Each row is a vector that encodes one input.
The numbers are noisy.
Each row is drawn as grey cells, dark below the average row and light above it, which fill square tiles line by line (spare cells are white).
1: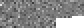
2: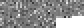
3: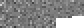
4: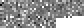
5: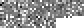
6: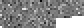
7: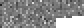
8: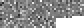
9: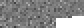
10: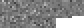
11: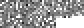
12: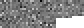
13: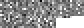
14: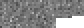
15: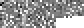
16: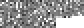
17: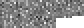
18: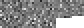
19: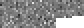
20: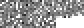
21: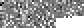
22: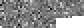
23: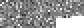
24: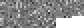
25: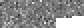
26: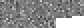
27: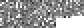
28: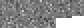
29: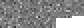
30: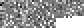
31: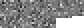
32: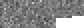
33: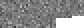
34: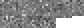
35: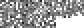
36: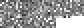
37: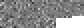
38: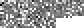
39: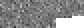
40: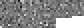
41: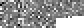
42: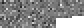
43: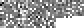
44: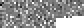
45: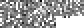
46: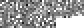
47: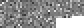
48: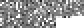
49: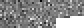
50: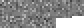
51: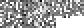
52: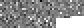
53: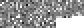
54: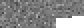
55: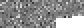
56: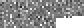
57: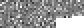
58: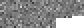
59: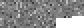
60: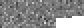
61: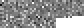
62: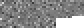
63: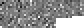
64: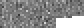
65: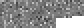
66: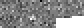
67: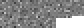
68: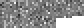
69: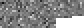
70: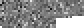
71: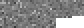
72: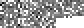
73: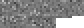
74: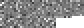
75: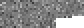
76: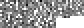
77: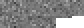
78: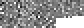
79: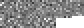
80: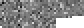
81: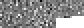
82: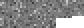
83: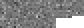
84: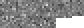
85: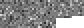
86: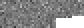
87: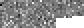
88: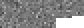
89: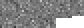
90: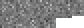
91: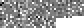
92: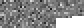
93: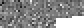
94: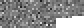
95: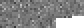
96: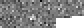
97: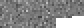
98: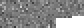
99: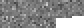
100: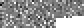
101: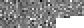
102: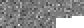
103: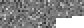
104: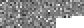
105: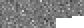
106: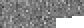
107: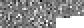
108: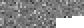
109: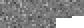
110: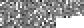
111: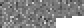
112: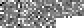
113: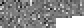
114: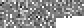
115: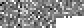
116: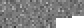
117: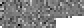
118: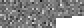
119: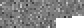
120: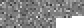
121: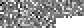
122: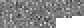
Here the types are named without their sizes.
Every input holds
a label, together with either two labels, or three true/false values.
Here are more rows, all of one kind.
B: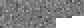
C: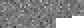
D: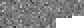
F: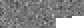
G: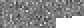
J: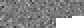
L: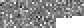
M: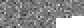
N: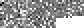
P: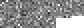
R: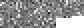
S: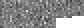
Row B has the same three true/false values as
F, G and R.
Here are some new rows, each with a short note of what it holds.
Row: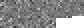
a label and three true/false values
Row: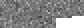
a label and three true/false values
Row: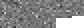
a label and three true/false values
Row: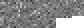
a label and three true/false values
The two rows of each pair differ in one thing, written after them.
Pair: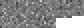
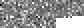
the label
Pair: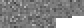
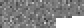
the label
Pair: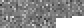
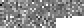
one of the three true/false values
